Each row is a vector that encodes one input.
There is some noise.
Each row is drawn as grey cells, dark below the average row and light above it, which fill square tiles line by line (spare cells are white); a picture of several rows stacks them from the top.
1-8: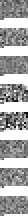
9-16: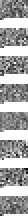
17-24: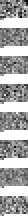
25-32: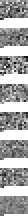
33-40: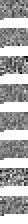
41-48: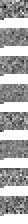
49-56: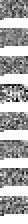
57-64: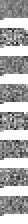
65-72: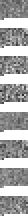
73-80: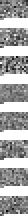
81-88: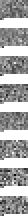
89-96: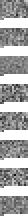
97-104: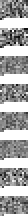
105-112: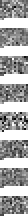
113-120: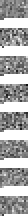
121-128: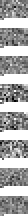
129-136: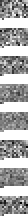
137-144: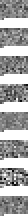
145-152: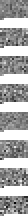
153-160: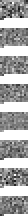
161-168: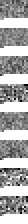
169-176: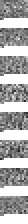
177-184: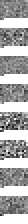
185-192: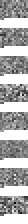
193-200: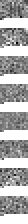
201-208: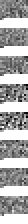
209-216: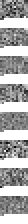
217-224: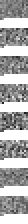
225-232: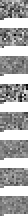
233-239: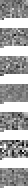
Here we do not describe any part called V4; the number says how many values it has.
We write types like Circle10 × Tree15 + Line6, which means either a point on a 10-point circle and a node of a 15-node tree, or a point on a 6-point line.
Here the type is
Bool × V4 + Line11 + List2(Line8).
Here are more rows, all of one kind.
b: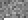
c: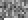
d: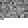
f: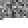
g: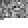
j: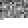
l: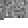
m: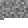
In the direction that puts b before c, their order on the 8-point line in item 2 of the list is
j, g, l, b, m, c, f, d.
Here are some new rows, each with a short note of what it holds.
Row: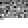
a list of two items
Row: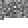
a true/false value and a value of V4
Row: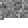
a point on an 11-point line
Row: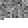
a point on an 11-point line
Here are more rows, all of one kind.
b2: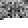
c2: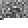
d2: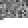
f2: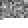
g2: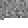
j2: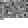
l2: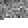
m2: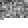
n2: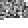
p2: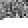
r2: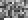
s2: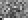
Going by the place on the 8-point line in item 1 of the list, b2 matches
f2, n2, r2 and s2.
